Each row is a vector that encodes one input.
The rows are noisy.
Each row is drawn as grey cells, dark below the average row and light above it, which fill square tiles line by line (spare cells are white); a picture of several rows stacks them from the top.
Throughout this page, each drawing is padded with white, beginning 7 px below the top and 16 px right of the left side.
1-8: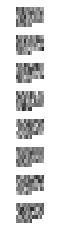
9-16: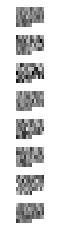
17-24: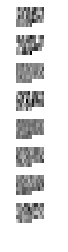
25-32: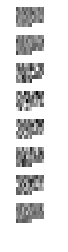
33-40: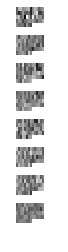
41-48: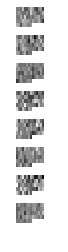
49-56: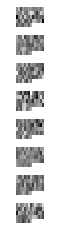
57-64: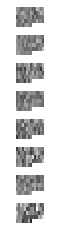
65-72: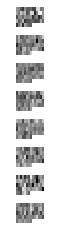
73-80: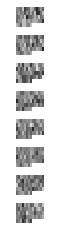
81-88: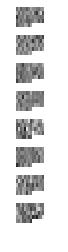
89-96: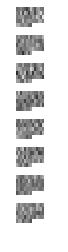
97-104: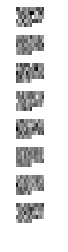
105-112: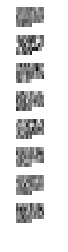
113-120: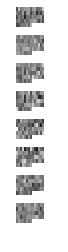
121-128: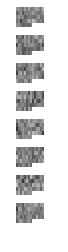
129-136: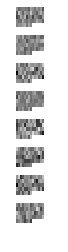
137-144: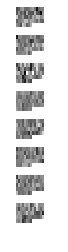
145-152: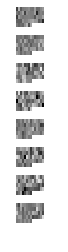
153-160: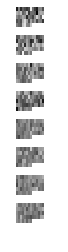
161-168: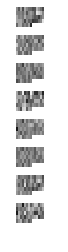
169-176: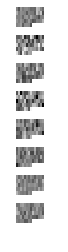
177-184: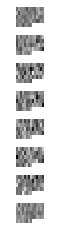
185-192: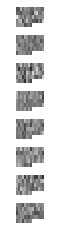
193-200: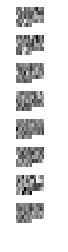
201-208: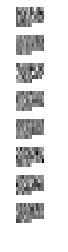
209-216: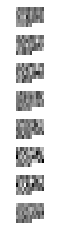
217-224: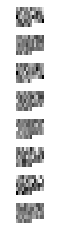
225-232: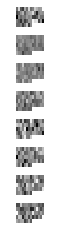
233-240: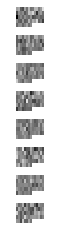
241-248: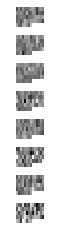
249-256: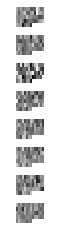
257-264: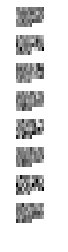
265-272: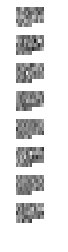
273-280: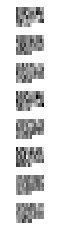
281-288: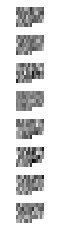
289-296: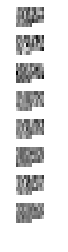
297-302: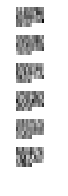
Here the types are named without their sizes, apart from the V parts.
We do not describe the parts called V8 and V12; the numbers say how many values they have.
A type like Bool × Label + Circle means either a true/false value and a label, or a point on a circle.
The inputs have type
(Circle + V8) × V12 + Label × Line.
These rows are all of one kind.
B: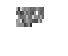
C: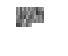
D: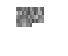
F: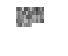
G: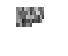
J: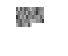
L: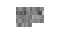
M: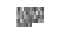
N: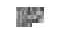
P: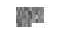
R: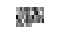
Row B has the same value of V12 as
F, M and P.
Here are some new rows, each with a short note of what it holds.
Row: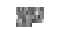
a point on a circle and a value of V12
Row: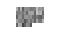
a label and a point on a line
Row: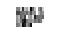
a label and a point on a line
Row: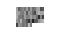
a value of V8 and a value of V12
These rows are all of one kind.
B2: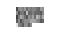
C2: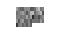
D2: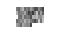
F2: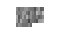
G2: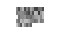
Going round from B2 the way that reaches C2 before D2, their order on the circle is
B2, F2, C2, G2, D2.
